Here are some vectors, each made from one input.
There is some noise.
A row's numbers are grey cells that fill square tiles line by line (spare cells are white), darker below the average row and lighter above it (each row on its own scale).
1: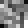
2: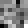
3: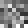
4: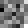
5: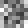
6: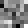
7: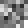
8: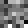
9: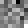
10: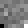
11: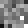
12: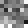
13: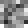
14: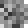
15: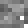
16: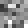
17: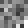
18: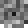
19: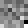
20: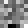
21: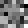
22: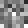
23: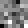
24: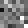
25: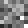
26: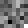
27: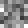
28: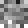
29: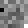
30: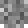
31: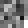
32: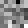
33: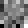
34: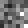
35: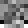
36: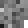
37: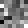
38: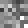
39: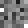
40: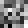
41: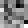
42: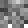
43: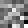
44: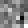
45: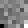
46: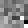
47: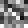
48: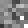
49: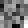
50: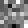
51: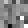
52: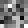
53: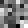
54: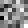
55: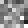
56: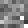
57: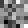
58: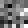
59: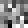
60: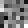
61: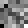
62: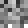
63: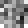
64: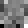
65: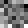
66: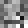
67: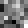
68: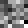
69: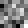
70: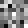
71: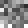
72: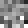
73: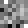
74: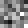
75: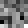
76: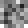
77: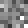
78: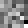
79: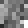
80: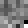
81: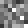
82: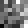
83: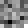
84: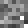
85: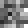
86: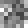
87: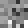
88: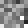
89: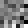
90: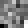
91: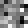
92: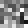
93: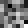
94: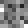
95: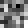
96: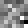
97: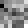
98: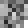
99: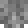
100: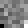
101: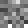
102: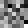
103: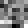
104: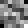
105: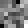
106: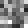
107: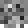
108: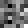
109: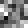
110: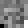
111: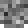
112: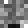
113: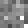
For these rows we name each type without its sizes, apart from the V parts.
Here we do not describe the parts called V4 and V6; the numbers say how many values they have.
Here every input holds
a point on a line, a value of V4 and a value of V6, together with either a fixed value, or four true/false values.
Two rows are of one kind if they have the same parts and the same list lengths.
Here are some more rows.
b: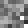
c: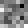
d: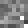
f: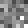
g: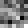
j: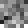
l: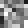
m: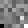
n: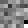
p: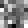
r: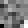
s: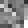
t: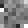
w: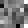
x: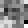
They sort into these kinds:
b, d, f, m
c, g, j, l, n, p, r, s, t, w, x

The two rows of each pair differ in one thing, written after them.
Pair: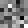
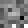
the value of V6
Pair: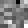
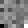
the place on the line
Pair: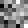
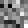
one of the four true/false values
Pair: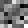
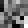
the value of V4
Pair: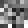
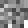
the value of V6
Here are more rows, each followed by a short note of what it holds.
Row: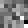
a point on a line, a value of V4 and a value of V6
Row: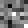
a point on a line, four true/false values, a value of V4 and a value of V6
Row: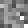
a point on a line, a value of V4 and a value of V6
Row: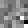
a point on a line, a value of V4 and a value of V6
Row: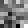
a point on a line, four true/false values, a value of V4 and a value of V6
